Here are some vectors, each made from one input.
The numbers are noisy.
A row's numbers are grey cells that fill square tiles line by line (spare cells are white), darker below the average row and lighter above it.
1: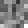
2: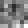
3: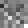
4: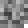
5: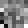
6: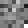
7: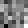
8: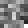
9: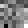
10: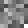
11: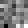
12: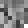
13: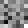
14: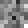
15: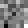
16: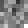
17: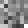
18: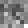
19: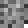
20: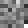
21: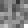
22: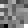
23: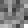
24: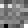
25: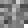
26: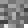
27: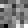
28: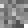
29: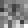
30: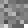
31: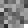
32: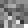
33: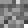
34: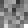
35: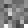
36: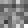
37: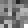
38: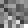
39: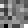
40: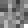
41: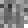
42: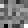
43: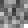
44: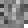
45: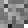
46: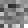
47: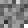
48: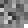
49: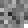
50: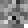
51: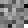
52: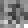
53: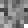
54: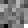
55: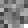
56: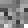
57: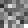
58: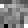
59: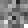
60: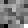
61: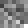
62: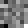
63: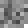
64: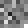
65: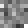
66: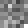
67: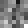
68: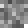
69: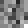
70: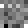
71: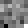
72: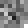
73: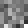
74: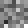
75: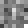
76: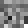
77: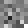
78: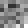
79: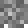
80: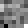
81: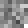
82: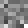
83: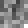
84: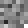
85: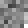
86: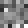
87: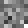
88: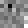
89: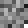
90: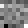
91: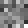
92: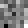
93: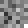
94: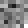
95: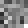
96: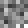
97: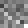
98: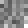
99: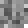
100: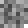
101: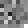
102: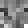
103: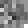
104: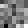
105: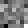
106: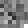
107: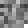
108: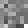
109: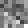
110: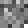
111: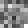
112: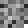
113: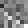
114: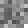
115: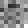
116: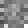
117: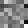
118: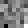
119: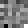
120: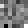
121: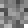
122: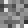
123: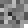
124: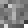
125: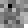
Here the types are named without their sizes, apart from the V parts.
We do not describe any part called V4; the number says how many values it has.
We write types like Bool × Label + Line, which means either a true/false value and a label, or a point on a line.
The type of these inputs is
Circle × (Line + V4).
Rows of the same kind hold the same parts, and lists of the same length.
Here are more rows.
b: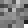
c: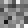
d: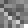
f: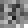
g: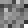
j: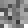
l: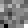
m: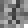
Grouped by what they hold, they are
b, c, g, j
d, f, l, m

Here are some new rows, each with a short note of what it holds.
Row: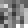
a point on a circle and a value of V4
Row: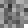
a point on a circle and a point on a line
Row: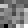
a point on a circle and a value of V4
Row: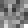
a point on a circle and a value of V4
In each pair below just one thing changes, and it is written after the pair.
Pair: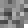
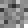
the place on the circle
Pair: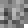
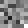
the place on the circle
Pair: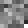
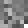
the place on the line
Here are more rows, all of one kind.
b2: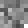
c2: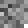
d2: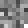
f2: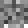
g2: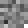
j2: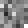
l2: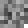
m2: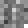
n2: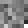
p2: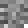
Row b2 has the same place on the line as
c2, j2, l2 and m2.
